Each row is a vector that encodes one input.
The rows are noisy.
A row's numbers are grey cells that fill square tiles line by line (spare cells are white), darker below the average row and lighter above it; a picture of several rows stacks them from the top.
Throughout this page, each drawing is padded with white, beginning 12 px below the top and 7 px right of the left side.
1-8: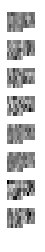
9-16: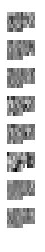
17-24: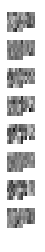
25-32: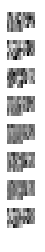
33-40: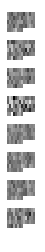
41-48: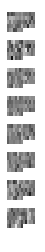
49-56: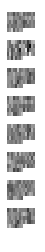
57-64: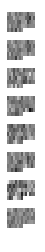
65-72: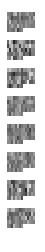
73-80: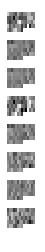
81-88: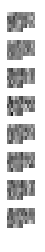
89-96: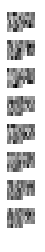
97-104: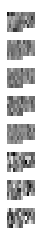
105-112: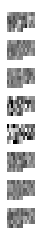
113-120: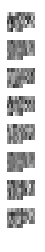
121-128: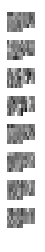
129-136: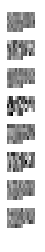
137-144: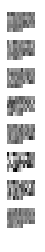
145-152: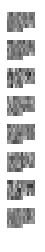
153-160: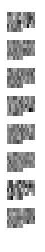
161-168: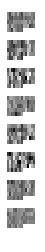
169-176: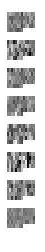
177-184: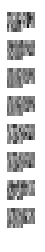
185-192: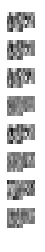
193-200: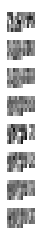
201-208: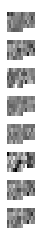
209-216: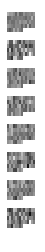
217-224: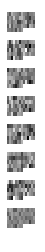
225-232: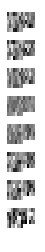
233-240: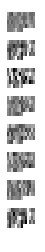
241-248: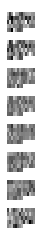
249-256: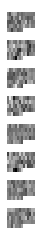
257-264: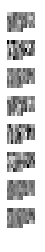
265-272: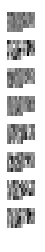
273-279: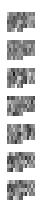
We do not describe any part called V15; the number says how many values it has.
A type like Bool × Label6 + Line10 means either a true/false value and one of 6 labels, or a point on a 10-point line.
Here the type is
(Bool × V15 + Line10) × Line10.
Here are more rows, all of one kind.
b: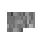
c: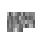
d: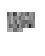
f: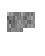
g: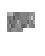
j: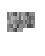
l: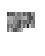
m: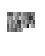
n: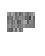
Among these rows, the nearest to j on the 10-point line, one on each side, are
d and n.
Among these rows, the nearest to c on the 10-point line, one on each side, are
f and m.
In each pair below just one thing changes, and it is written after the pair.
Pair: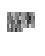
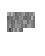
the value of V15
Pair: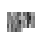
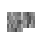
the true/false value
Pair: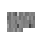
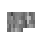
the place on the 10-point line
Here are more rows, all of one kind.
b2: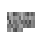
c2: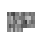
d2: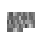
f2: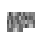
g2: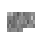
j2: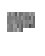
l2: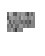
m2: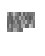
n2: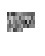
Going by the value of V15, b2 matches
l2, m2 and n2.
